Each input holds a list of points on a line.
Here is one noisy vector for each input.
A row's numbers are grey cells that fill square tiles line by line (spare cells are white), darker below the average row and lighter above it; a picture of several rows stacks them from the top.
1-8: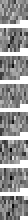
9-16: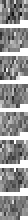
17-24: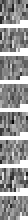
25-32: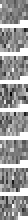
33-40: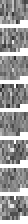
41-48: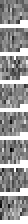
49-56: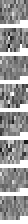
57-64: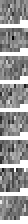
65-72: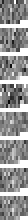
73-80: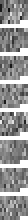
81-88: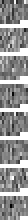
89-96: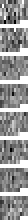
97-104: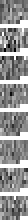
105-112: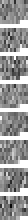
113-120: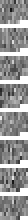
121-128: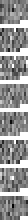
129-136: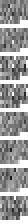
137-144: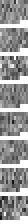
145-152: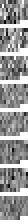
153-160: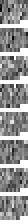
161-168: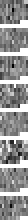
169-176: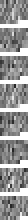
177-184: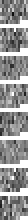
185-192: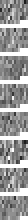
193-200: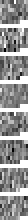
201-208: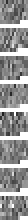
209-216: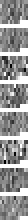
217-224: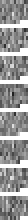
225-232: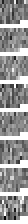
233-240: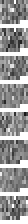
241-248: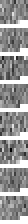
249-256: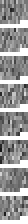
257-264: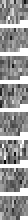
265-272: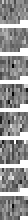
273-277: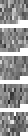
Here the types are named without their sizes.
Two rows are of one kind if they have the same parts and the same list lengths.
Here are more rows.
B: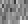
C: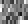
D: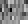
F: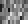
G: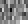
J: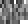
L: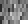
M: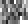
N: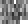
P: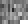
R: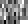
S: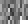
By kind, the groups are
B, D, G, M, N, S
C
F, J, L, P
R

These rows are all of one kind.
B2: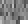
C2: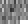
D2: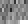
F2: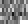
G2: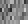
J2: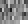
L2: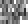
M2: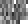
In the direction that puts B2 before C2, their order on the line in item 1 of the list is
L2, M2, F2, B2, C2, D2, G2, J2.
